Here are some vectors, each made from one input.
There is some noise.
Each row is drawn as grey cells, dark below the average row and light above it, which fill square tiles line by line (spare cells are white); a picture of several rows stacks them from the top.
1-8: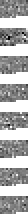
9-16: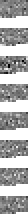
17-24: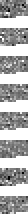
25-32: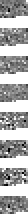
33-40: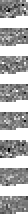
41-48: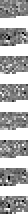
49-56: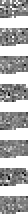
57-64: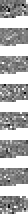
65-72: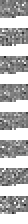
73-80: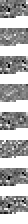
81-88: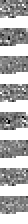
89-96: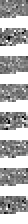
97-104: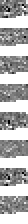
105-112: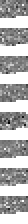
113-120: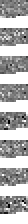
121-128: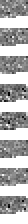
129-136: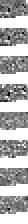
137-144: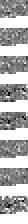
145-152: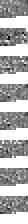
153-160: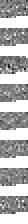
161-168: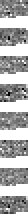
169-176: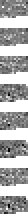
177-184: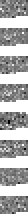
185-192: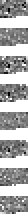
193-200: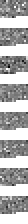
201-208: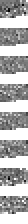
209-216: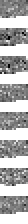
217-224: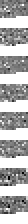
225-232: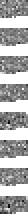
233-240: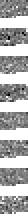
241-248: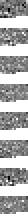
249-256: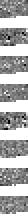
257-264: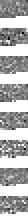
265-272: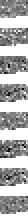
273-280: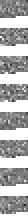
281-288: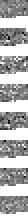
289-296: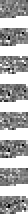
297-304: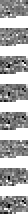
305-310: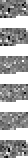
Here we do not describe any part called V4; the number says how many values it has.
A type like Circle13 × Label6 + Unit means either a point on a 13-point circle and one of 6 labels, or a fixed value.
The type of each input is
Bool × Circle11 × List2(V4).
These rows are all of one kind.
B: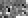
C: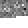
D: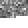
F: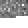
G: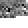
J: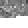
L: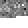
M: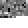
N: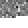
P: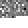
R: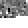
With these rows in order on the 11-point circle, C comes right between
L and M.
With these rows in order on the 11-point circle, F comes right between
L and P.
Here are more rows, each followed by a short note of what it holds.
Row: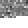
a point on an 11-point circle and a true/false value, together with the empty list
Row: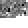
a point on an 11-point circle and a true/false value, together with the empty list
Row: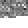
a point on an 11-point circle and a true/false value, together with the empty list
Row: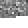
a point on an 11-point circle and a true/false value, together with a list of two items
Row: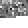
a point on an 11-point circle and a true/false value, together with a list of two items
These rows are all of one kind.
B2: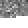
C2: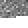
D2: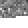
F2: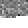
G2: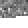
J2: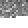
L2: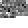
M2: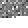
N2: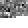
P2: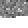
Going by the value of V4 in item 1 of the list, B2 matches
L2 and N2.
